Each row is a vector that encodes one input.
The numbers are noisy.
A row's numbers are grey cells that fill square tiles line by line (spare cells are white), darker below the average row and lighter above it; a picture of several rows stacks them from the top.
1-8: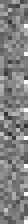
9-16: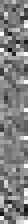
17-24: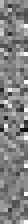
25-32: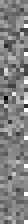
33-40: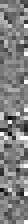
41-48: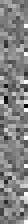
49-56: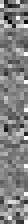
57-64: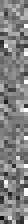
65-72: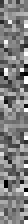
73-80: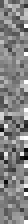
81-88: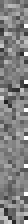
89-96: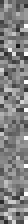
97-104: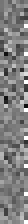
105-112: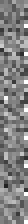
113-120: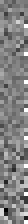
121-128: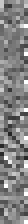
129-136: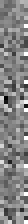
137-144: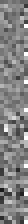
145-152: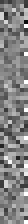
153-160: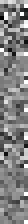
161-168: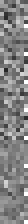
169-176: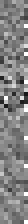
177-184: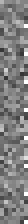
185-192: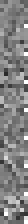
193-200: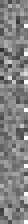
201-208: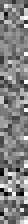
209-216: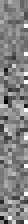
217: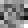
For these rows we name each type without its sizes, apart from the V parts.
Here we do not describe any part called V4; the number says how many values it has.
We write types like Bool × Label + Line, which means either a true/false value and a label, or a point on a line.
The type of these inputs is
(Bool × Bool × Bool + V4) × Label + Tree × Tree.
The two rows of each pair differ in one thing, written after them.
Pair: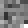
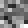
the label
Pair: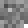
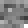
the value of V4
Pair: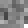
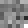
the value of V4
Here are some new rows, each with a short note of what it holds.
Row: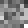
a node of each of two trees
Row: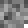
a node of each of two trees
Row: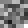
a node of each of two trees
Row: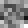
a label and a value of V4
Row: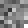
a label and three true/false values
